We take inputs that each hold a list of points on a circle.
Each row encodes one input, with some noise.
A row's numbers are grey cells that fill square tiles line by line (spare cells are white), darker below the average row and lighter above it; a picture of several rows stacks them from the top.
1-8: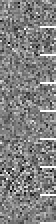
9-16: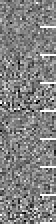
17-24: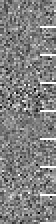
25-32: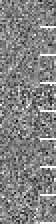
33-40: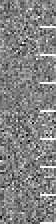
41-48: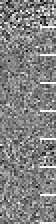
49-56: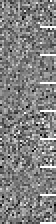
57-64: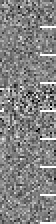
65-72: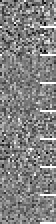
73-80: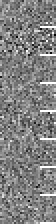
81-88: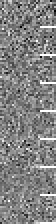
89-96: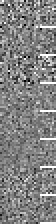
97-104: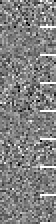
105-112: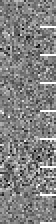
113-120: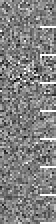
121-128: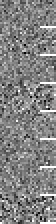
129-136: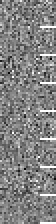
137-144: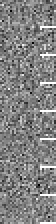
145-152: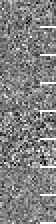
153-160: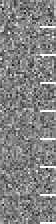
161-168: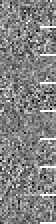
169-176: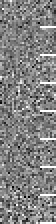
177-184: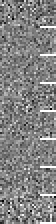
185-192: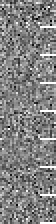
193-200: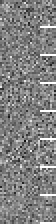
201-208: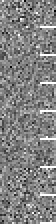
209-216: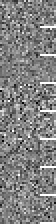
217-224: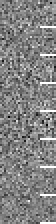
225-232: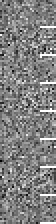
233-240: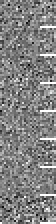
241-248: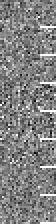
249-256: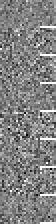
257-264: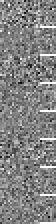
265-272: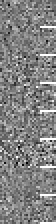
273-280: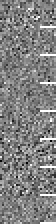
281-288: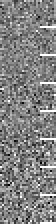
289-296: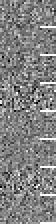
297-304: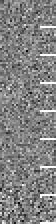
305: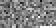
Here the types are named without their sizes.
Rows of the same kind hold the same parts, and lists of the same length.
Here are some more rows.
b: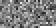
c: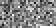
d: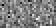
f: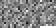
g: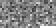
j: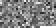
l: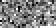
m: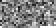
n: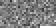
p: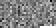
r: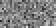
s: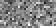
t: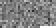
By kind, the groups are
b, d, j
c, p, r, s
f, g, n, t
l, m

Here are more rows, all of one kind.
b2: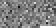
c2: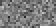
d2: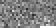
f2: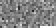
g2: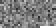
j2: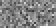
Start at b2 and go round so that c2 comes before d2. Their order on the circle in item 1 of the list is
b2, f2, j2, g2, c2, d2.
